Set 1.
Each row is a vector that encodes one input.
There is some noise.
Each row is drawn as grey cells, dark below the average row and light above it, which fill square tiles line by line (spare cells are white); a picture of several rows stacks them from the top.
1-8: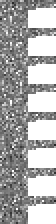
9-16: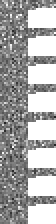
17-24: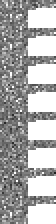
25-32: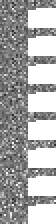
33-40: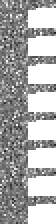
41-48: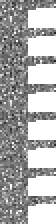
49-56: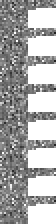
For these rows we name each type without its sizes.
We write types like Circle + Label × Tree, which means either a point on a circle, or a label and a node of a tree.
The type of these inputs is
Circle.
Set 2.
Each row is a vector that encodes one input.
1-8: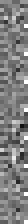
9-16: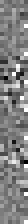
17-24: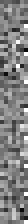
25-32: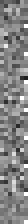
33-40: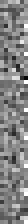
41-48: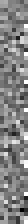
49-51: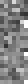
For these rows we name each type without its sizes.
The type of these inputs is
Bool × Bool × Bool.
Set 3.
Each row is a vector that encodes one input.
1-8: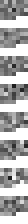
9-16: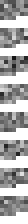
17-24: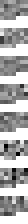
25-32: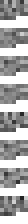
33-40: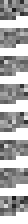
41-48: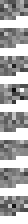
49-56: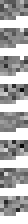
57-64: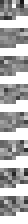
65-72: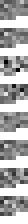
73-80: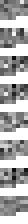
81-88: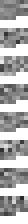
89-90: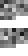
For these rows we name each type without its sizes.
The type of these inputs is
Label.
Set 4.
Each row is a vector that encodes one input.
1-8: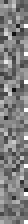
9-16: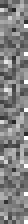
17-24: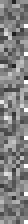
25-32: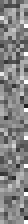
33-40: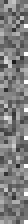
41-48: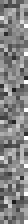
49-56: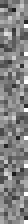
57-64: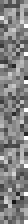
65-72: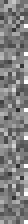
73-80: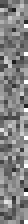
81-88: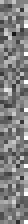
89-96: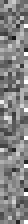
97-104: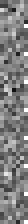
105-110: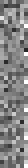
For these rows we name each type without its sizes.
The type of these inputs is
Tree.
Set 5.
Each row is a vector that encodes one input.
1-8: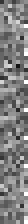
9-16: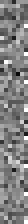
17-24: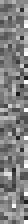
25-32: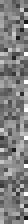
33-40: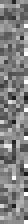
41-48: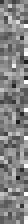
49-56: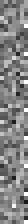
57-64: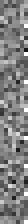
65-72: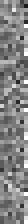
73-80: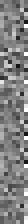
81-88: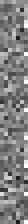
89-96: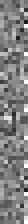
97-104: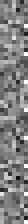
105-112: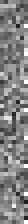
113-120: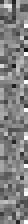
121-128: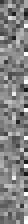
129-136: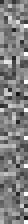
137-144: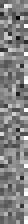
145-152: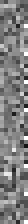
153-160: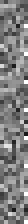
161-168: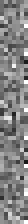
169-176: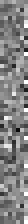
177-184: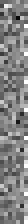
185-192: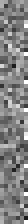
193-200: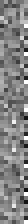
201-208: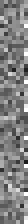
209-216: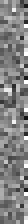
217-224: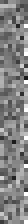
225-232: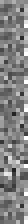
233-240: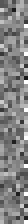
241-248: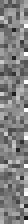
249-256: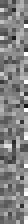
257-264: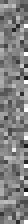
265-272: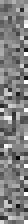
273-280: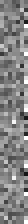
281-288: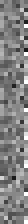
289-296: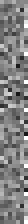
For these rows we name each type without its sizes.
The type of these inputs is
Tree.
